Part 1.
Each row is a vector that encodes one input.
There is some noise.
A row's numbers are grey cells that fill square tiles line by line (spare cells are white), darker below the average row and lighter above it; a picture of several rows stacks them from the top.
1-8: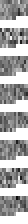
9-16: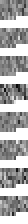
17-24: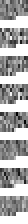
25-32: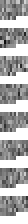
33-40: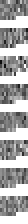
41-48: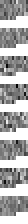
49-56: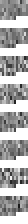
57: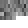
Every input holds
either a fixed value, or four true/false values.
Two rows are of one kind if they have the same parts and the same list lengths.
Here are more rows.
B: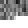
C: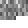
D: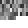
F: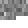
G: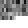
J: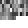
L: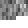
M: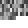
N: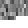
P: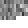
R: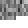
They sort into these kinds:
B, C, F, G, L, N, P, R
D, J, M

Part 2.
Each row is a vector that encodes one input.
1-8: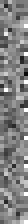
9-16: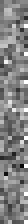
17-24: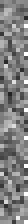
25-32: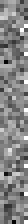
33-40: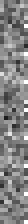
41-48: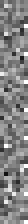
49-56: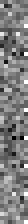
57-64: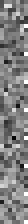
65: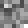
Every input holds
four true/false values.
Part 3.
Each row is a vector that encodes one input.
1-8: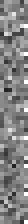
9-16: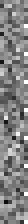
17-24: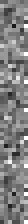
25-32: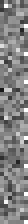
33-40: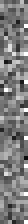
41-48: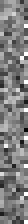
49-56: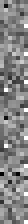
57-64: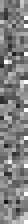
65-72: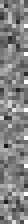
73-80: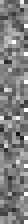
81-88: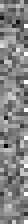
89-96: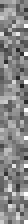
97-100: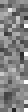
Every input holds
four true/false values.
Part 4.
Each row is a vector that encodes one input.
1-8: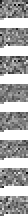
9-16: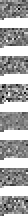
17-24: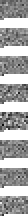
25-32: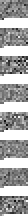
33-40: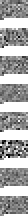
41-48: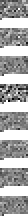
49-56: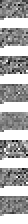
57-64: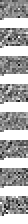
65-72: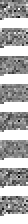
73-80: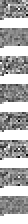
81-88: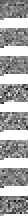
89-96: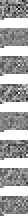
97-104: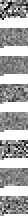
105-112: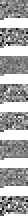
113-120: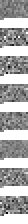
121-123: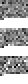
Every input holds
a point on a 19-point line.
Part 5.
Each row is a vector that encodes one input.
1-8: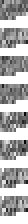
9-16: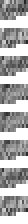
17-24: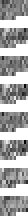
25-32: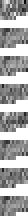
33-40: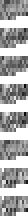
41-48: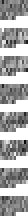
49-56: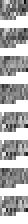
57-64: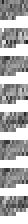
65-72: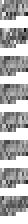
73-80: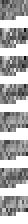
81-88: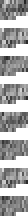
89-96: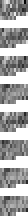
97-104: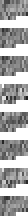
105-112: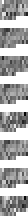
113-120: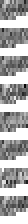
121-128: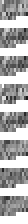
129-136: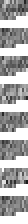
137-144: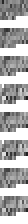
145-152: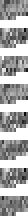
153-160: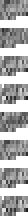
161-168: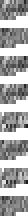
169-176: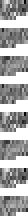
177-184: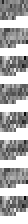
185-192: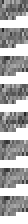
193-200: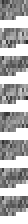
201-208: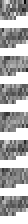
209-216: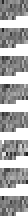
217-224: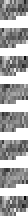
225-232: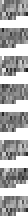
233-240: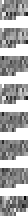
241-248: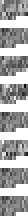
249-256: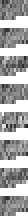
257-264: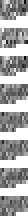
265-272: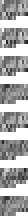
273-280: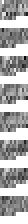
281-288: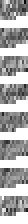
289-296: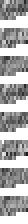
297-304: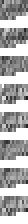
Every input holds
a point on a 9-point line.
